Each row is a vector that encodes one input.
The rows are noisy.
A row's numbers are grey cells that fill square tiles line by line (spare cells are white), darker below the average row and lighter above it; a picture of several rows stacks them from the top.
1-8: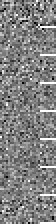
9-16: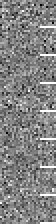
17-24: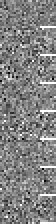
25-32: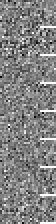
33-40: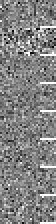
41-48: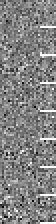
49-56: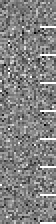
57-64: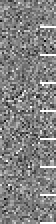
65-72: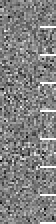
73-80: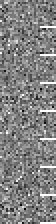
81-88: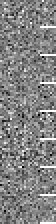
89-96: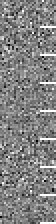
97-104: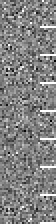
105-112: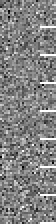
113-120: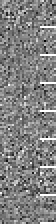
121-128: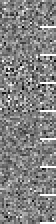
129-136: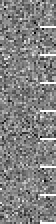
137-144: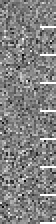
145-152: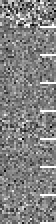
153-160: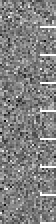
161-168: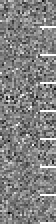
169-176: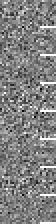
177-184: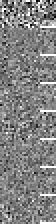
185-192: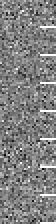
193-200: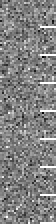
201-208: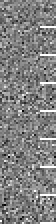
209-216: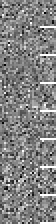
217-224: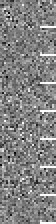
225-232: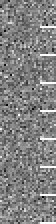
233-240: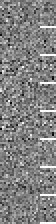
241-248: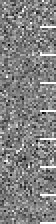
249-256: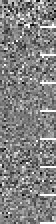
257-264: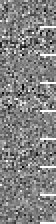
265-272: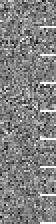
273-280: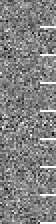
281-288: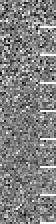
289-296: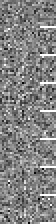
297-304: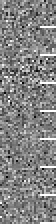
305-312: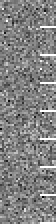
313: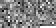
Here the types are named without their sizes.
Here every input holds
a list of points on a line.
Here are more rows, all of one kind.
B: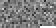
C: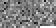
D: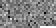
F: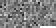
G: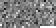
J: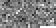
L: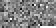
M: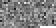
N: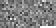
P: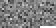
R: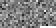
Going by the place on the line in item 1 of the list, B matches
C, G and J.
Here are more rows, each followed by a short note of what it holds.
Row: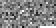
a list of one item
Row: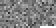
a list of three items
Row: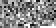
the empty list
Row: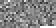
a list of two items
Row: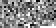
the empty list
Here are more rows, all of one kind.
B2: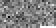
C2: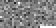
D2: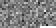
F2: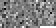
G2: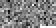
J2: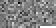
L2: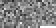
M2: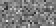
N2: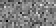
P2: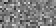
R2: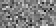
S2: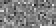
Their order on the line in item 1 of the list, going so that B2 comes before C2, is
G2, D2, S2, B2, F2, M2, P2, J2, R2, N2, C2, L2.
